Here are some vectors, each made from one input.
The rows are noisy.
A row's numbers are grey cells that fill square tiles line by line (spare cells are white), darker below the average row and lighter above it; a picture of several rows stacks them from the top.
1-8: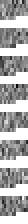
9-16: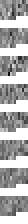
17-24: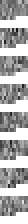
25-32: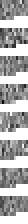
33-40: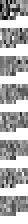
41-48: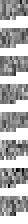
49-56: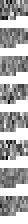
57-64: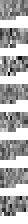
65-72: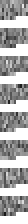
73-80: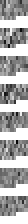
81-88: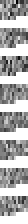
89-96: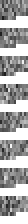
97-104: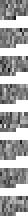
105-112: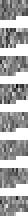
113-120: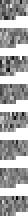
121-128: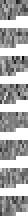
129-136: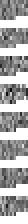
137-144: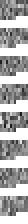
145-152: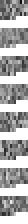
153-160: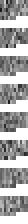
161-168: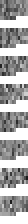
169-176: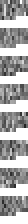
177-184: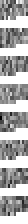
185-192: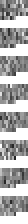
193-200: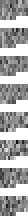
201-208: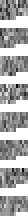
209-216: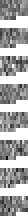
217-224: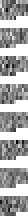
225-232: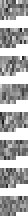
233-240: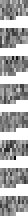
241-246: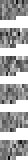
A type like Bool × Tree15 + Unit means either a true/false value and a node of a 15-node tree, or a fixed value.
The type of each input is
Tree18.
